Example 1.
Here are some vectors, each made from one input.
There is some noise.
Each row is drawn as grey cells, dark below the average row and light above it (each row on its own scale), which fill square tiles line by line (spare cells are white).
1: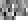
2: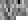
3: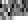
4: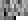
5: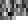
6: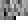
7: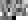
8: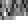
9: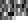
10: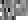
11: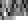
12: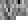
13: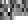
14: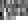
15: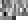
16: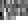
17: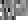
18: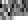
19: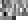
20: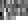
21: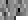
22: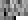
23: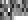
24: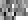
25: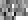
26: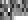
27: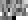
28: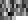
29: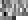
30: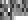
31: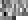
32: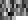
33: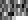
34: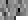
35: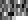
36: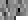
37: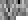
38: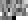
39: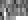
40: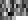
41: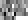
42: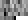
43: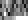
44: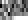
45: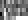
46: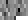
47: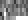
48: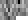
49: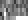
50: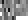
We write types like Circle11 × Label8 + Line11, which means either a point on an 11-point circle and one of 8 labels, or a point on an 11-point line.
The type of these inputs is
Label7 + Tree7.
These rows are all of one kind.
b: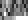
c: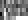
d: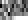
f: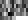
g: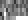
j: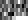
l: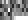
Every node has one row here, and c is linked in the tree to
g.
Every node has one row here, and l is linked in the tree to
d.
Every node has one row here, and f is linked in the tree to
b and j.
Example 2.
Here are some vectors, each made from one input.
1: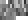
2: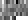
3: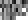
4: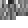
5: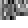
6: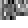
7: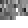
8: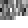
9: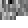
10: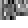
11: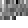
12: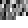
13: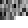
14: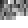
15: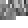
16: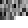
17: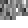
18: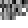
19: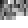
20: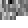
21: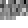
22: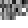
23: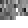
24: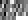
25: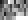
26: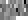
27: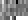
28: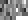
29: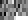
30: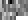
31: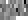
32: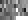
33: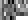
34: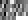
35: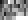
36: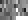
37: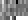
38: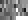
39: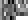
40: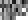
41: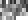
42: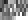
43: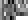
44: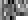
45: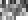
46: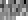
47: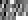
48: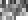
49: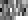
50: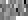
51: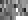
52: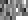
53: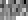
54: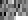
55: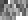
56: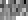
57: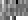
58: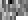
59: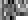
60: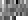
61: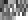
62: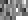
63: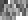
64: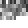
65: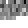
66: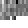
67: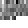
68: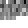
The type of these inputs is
Bool × (Tree9 + Unit).
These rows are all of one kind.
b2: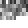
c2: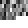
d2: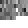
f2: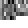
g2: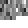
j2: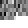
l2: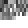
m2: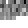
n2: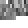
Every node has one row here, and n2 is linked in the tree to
m2.
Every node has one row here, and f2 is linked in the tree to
m2.
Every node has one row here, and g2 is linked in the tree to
d2 and l2.
